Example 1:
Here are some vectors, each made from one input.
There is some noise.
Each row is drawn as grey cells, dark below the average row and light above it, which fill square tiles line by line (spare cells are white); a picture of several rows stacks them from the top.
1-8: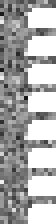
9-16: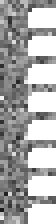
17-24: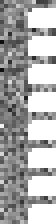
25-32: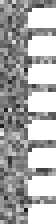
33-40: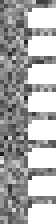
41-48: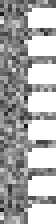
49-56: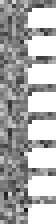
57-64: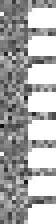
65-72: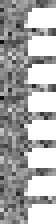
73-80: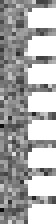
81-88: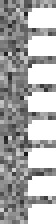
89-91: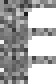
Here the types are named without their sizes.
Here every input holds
a point on a circle.
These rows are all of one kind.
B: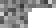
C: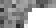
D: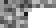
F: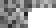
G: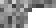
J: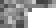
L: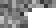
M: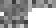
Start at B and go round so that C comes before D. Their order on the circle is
B, M, L, J, C, G, F, D.
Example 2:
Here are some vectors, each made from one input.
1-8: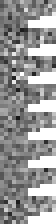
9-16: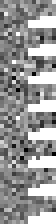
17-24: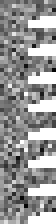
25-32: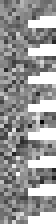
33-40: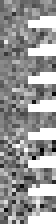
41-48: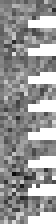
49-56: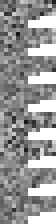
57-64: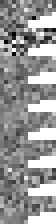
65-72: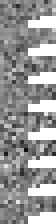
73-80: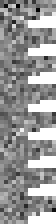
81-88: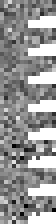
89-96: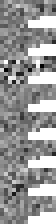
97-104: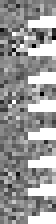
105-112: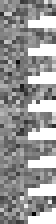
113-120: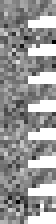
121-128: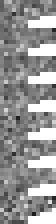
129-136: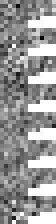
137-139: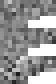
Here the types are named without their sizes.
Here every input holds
either a fixed value, or three true/false values.
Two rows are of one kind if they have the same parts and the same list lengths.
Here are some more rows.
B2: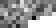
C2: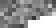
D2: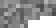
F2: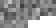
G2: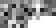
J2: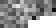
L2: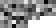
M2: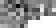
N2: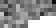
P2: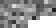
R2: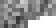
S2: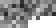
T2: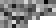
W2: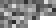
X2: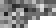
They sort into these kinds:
B2, C2, D2, F2, J2, L2, M2, N2, P2, R2, S2, T2, W2, X2
G2

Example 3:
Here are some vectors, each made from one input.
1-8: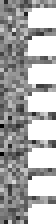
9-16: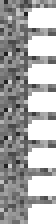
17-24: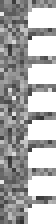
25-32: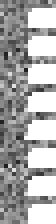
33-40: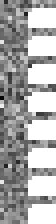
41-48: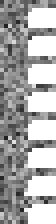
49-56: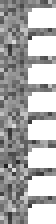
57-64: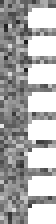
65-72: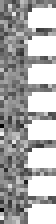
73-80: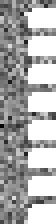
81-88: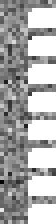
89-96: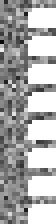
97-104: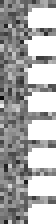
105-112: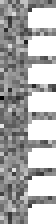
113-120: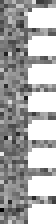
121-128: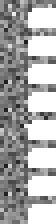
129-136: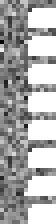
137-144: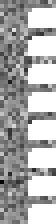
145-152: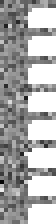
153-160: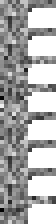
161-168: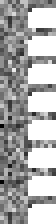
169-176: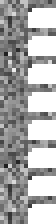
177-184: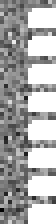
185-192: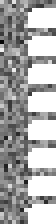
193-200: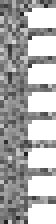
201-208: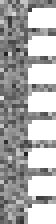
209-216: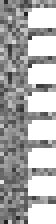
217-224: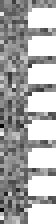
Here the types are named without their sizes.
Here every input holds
a point on a circle.
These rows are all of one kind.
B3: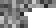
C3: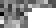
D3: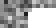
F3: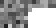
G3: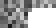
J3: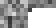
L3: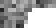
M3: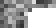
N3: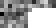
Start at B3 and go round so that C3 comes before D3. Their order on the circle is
B3, C3, N3, F3, D3, G3, J3, L3, M3.
